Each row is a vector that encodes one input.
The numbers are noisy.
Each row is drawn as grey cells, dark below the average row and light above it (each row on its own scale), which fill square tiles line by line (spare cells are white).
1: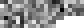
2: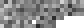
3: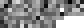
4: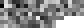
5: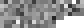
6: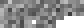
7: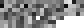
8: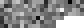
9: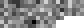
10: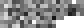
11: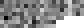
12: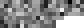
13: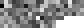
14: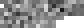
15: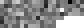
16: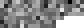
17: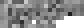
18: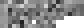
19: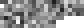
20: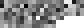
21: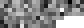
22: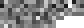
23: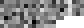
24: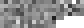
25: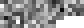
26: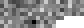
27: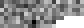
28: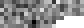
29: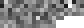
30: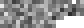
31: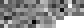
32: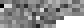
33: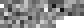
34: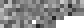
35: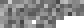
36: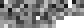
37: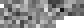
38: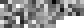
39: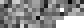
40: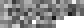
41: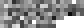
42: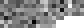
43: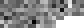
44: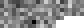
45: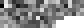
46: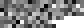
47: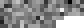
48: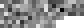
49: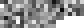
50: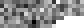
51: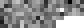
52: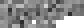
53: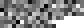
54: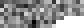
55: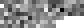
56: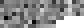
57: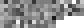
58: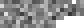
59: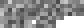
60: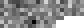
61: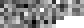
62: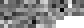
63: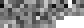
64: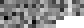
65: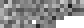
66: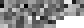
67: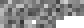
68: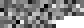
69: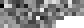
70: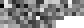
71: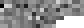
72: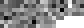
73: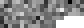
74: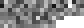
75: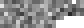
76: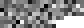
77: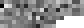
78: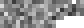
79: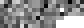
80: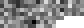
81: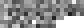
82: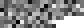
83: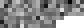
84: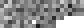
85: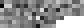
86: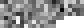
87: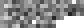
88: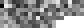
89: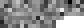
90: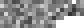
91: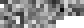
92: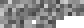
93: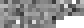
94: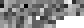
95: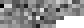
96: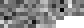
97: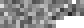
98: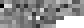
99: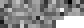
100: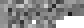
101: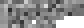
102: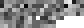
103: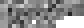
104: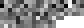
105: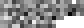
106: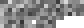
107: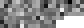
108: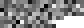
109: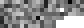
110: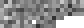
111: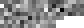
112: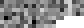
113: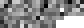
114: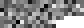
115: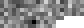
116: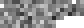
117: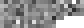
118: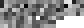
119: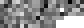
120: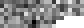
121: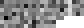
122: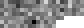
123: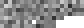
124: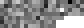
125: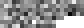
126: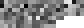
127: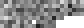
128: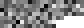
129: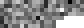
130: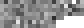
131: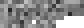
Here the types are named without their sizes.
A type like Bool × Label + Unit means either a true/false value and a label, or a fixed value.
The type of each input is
Bool × Bool × Bool × Bool + Circle + Unit.
